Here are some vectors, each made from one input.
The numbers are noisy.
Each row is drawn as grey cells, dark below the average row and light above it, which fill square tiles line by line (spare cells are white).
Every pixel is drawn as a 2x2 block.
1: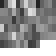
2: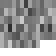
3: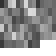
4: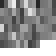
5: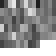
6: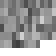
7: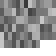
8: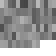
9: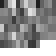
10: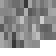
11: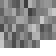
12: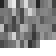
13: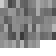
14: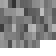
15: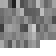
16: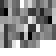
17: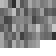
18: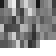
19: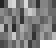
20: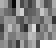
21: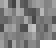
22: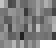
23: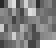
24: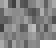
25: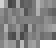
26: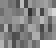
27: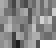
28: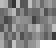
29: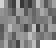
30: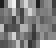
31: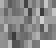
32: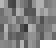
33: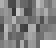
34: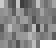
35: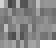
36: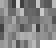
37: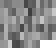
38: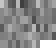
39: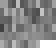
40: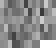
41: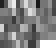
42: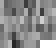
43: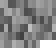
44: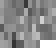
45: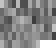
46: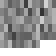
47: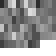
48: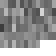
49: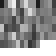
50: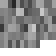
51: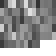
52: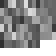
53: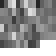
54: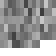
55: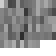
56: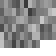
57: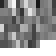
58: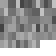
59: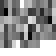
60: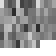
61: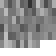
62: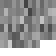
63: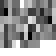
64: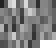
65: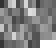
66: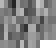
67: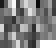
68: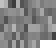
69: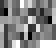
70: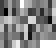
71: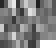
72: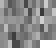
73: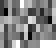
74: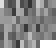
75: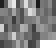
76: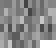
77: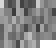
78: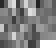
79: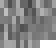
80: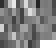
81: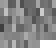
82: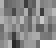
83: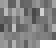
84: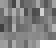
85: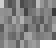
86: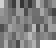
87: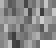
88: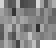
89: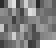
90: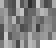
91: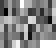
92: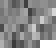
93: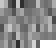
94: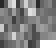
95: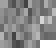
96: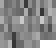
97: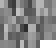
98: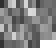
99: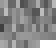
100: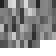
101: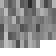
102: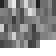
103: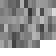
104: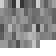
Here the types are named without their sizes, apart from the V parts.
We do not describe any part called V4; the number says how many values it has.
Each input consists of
either a point on a line, or a list of items, each a true/false value and a value of V4.
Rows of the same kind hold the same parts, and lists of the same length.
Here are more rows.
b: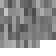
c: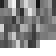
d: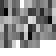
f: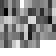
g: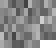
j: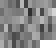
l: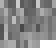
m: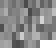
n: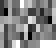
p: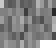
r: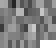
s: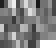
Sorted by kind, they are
b, l, p, r
c, s
d, f, n
g, j, m

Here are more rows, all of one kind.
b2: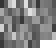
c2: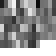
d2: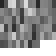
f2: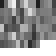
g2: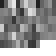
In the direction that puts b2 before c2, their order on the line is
d2, f2, b2, c2, g2.
